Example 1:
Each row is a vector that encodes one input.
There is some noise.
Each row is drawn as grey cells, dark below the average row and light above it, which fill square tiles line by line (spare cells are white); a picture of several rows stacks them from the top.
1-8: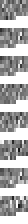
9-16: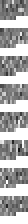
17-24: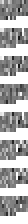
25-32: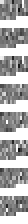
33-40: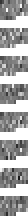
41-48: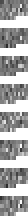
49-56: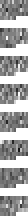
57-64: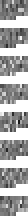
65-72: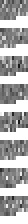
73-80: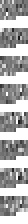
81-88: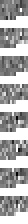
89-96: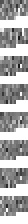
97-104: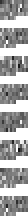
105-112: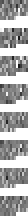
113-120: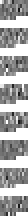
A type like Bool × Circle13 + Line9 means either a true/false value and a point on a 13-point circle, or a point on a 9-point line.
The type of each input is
Line7 × Line7.
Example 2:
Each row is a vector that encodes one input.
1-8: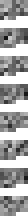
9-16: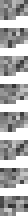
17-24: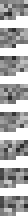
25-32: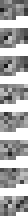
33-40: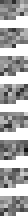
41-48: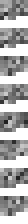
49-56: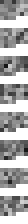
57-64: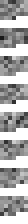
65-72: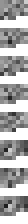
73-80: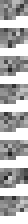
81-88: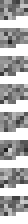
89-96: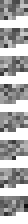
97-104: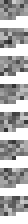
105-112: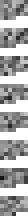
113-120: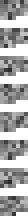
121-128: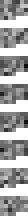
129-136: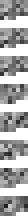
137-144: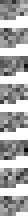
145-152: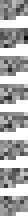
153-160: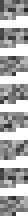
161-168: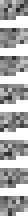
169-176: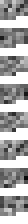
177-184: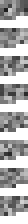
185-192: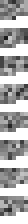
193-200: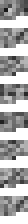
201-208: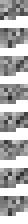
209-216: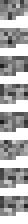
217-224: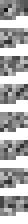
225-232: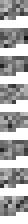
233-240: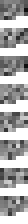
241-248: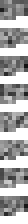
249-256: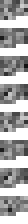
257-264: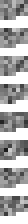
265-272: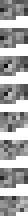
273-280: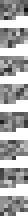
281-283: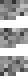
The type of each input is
Circle15.
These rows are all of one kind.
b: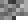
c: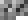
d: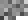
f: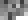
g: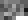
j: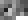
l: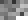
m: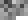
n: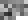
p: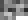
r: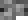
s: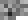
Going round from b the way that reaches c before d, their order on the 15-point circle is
b, l, p, r, g, j, c, m, f, s, n, d.
